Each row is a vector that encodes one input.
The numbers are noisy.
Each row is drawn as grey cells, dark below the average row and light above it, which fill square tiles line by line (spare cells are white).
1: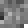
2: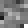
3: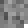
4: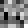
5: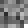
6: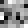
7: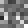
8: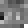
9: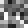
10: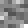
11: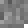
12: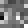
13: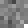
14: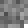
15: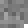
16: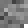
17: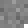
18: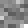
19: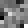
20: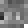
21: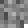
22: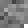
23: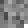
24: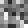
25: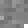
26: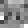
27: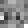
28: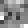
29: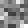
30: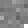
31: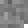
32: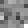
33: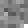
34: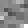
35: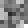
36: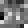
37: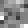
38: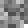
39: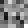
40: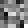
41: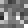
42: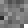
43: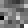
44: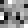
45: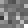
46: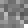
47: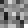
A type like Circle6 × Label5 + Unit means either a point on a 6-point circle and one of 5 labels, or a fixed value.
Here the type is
Bool × Tree7.
